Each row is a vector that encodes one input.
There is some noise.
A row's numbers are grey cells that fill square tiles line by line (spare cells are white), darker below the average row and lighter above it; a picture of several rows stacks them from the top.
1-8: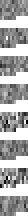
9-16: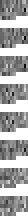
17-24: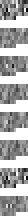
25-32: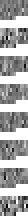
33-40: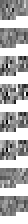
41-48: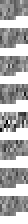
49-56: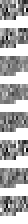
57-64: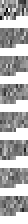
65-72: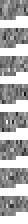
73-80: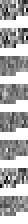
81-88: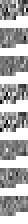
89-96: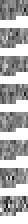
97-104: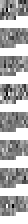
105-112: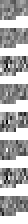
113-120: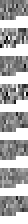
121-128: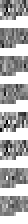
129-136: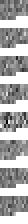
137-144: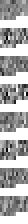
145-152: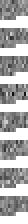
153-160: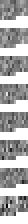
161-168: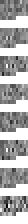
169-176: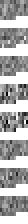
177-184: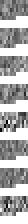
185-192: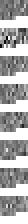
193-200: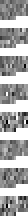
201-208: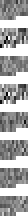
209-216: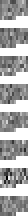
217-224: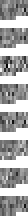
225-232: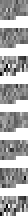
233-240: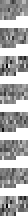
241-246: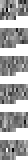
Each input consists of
either one of 4 labels, or one of 12 labels and a node of a 10-node tree.
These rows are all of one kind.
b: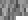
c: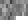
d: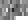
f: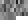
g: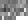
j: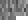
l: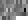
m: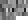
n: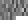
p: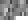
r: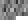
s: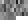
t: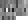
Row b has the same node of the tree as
d and p.
